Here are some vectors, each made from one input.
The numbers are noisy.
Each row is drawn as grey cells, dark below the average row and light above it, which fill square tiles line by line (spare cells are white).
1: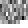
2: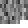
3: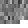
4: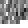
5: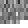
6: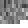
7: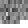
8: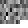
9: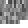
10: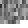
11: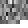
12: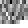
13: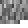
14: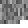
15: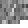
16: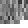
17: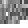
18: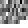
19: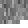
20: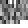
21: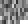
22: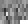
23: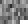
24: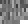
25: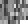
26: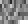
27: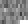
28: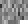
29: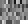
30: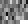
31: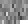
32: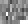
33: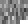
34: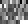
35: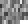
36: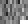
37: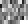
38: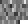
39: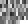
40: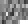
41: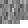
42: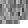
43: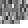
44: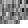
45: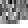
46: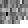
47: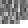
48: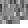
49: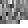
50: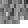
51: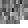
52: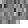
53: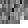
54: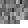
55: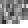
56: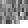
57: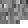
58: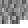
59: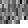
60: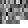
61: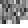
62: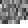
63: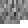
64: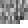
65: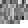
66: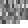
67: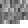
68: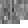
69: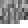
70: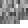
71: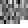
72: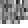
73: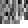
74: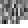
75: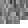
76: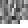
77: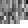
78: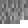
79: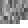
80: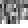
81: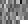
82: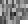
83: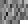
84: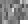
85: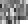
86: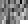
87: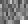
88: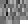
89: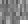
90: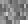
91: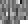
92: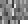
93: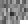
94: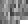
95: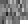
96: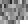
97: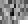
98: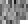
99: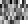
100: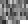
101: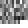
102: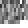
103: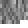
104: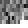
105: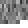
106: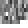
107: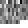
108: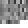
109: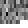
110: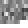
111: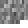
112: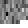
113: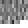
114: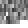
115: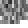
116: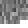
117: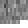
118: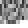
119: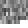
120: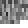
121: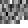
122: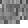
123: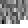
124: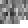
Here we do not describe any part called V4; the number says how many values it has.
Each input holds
three true/false values, together with either a point on a 5-point circle, or a value of V4.
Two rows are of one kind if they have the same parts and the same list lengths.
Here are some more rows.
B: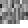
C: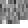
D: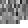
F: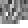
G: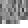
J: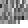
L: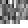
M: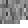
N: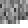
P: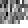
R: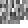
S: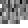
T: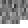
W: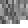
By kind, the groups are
B, C, D, G, J, N, R
F, L, M, P, S, T, W

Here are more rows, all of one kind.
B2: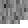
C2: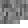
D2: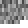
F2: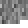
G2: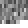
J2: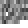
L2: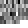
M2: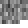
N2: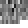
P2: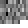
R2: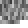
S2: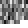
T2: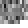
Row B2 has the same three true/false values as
C2, G2 and J2.
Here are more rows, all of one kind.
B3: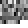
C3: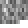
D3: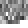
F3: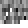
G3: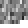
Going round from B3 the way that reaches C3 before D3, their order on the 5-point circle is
B3, F3, C3, G3, D3.
